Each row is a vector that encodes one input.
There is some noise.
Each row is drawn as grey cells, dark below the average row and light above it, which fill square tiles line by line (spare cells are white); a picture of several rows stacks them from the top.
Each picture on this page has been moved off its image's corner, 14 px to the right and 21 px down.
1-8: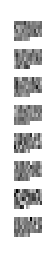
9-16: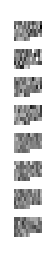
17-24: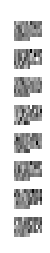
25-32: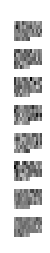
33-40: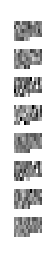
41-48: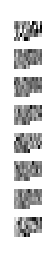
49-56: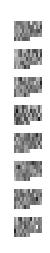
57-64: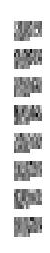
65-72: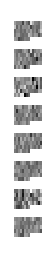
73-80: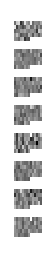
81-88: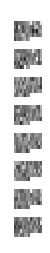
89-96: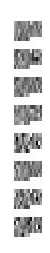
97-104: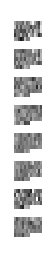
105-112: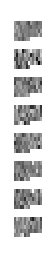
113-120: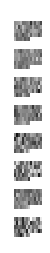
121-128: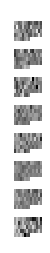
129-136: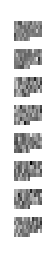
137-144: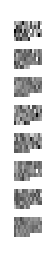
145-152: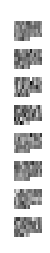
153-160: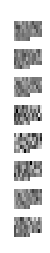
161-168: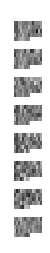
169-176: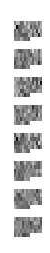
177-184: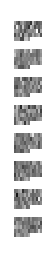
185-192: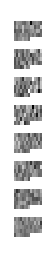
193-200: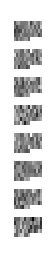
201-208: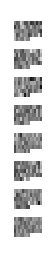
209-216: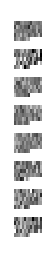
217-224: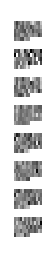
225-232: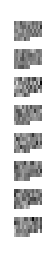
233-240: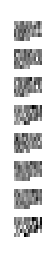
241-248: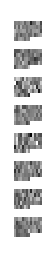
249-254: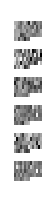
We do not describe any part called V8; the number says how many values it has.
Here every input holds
four true/false values, together with either a node of a 15-node tree, or a value of V8.
